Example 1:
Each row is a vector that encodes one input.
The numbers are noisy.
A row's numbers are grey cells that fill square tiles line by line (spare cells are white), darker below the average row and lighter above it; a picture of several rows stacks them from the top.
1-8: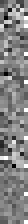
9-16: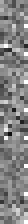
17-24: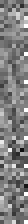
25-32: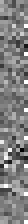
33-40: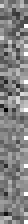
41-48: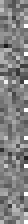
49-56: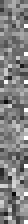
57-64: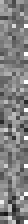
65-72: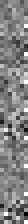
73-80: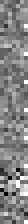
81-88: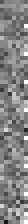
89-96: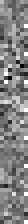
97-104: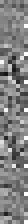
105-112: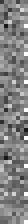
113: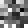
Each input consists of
a point on a 6-point circle.
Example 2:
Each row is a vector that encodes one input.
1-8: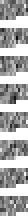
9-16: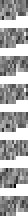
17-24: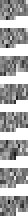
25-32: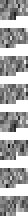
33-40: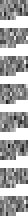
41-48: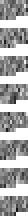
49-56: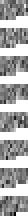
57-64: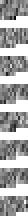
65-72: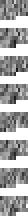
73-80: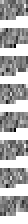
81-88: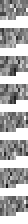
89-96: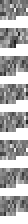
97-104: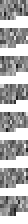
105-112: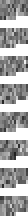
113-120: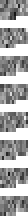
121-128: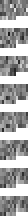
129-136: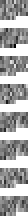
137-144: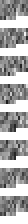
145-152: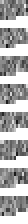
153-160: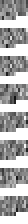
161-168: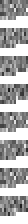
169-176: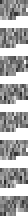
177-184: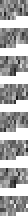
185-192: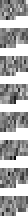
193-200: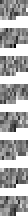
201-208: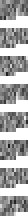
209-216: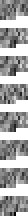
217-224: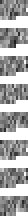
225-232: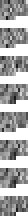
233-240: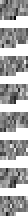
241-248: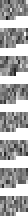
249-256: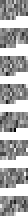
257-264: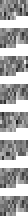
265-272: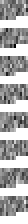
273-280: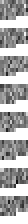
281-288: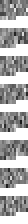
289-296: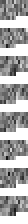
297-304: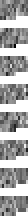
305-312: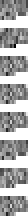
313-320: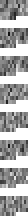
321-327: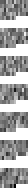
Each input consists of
a point on an 18-point circle.
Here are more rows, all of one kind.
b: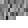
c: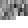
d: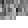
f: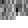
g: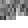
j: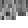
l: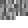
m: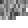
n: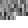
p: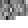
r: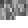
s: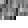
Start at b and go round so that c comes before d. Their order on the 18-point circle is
b, p, r, j, g, c, n, l, f, d, m, s.
